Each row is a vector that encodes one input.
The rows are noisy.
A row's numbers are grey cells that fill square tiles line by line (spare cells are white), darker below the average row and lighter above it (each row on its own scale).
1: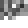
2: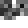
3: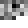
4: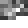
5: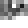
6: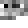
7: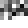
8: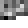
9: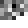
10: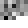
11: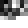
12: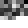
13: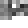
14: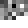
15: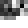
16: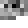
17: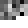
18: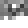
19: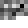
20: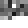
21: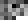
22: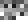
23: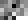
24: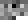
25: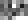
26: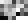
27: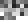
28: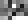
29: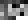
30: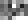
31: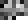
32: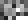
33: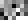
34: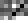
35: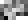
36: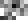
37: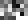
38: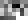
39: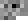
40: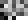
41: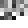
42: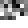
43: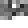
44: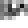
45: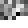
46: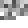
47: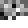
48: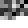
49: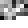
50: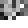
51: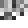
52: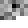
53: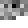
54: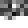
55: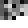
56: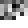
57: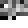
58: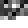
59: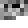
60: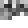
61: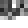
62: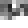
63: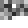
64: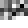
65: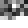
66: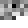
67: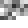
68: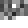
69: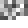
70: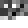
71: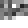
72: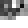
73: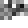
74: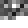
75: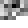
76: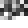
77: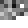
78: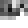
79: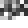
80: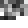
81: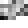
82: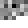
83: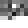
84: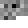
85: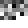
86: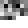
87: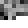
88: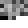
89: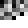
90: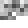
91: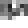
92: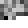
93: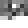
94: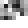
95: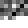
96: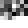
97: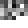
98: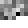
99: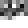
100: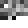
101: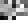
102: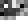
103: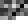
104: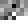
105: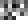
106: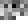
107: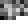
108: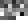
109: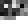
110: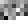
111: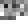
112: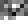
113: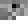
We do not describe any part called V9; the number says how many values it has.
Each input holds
either a point on an 8-point line, or a true/false value and a value of V9.
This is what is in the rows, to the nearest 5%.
About 40% of them hold a point on an 8-point line. The rest hold a true/false value and a value of V9.
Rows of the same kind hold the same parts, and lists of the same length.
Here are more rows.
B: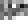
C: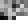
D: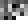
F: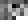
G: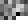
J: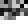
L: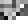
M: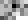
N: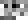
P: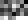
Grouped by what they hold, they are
B, J, P
C, D, F, G, L, M, N

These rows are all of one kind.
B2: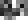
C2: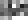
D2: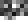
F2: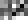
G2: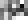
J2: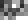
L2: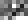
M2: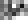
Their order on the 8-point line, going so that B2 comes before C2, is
M2, J2, B2, C2, D2, L2, F2, G2.
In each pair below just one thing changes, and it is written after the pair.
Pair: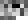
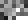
the true/false value
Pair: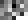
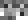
the value of V9
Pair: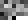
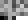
the value of V9
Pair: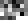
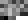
the true/false value
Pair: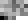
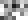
the true/false value
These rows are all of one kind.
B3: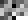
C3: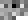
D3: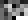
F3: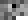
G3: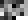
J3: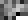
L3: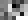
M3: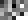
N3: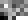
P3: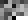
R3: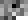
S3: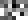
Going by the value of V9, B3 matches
G3, N3, P3 and R3.
